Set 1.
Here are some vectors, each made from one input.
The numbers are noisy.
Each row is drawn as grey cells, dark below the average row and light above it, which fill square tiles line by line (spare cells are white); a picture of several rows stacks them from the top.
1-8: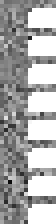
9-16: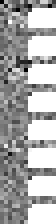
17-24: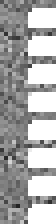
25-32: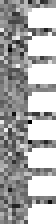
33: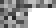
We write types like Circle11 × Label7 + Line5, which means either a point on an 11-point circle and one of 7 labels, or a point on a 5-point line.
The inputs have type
Tree7.
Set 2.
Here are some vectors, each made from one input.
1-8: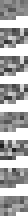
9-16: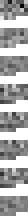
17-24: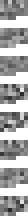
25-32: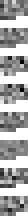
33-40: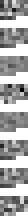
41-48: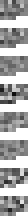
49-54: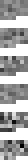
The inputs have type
Tree8.
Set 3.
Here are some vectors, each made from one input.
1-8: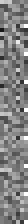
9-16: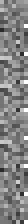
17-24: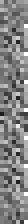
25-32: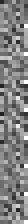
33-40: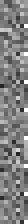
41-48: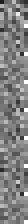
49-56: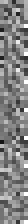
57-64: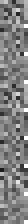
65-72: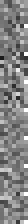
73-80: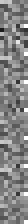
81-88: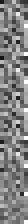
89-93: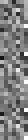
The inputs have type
Line6.
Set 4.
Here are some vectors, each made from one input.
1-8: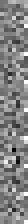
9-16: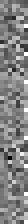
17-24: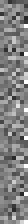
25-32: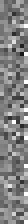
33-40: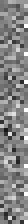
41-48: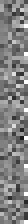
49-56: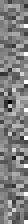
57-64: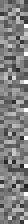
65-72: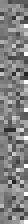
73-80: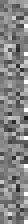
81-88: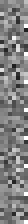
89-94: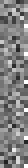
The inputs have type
Bool × Bool × Bool.
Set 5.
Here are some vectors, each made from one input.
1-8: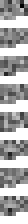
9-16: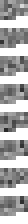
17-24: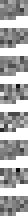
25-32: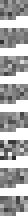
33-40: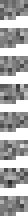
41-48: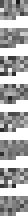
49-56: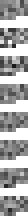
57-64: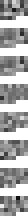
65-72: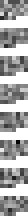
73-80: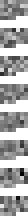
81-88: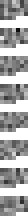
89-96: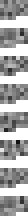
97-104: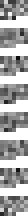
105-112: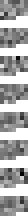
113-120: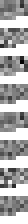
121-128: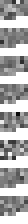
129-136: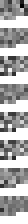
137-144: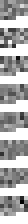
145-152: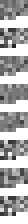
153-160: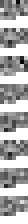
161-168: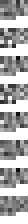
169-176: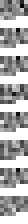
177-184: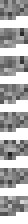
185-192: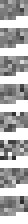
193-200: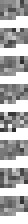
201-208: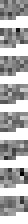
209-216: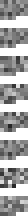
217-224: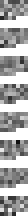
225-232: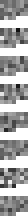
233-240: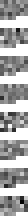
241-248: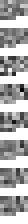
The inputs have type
Tree20.
